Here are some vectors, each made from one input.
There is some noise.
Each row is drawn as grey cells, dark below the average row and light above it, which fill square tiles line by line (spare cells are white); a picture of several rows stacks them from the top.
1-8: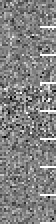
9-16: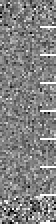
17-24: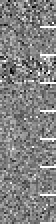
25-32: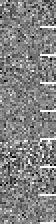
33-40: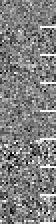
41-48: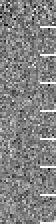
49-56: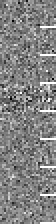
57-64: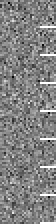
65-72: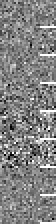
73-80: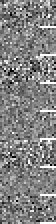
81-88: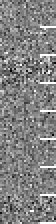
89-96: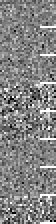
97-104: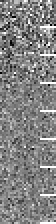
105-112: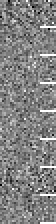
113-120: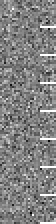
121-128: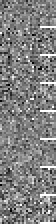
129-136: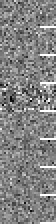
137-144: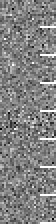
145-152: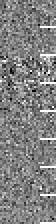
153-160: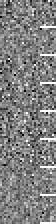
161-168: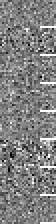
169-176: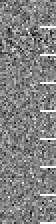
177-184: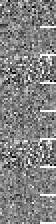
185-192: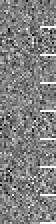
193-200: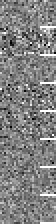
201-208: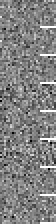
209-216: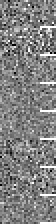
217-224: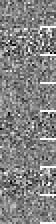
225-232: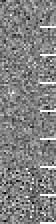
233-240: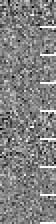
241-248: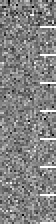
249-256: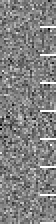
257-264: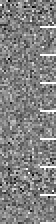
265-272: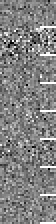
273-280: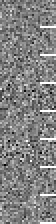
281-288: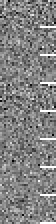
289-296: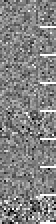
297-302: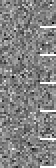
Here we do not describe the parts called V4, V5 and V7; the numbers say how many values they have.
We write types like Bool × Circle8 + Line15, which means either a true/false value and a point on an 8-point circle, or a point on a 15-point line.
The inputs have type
(Bool × Bool × Bool × Bool × Line9 × V5 + Line6) × V7 + V4.
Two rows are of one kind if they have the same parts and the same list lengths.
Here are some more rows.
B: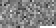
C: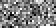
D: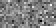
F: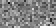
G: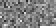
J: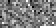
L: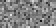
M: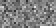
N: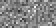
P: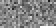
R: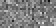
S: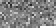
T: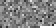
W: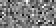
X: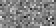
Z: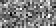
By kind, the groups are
B, D, F, G, L, M, N, P, R, S, T, X
C, Z
J, W

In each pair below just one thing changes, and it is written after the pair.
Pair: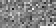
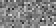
the value of V5
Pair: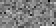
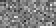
the value of V7
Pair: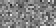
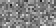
one of the four true/false values
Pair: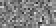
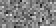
the value of V5
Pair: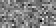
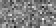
the place on the 9-point line
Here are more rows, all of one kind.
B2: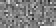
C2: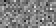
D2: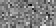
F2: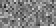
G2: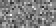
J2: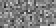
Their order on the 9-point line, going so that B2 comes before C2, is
B2, D2, G2, J2, C2, F2.
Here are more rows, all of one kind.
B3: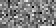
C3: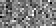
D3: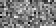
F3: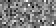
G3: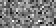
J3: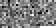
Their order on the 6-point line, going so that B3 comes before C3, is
F3, J3, B3, G3, D3, C3.
